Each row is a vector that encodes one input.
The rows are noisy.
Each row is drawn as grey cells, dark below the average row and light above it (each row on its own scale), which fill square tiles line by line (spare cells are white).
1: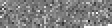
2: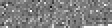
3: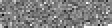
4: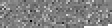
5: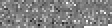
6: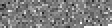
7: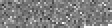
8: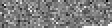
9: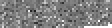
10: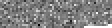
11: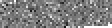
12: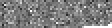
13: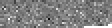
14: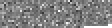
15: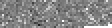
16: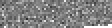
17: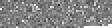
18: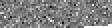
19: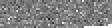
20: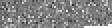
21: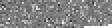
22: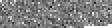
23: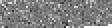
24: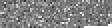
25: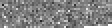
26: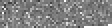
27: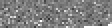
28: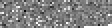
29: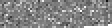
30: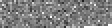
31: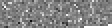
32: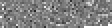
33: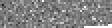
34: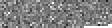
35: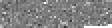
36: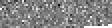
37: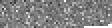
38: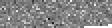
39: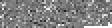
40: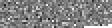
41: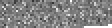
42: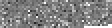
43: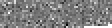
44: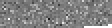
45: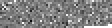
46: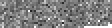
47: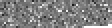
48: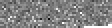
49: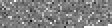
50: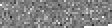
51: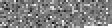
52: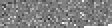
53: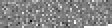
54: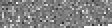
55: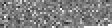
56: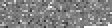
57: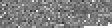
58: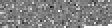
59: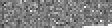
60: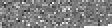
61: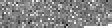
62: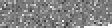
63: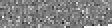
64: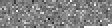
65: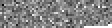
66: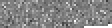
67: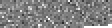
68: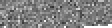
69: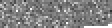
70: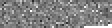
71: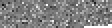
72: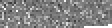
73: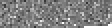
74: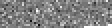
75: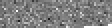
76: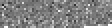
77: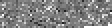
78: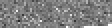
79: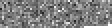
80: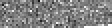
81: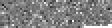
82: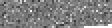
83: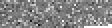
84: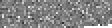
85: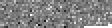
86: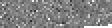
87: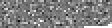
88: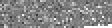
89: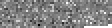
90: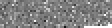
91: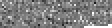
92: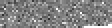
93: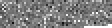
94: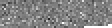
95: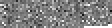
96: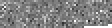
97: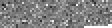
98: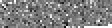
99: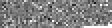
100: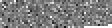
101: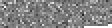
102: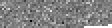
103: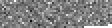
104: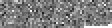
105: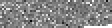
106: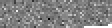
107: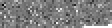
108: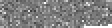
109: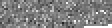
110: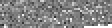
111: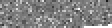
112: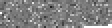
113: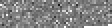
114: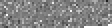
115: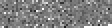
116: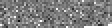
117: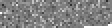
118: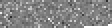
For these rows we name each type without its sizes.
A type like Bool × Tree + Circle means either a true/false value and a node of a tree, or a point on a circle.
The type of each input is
Circle × (Circle + Line).
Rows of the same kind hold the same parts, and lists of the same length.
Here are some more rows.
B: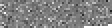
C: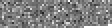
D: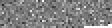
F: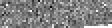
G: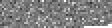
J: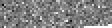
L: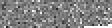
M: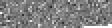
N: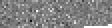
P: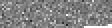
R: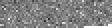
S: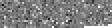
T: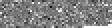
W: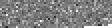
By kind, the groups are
B, N, P
C, D, F, G, J, L, M, R, S, T, W

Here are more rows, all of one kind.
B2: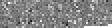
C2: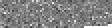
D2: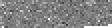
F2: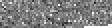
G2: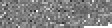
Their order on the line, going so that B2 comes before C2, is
F2, B2, G2, D2, C2.
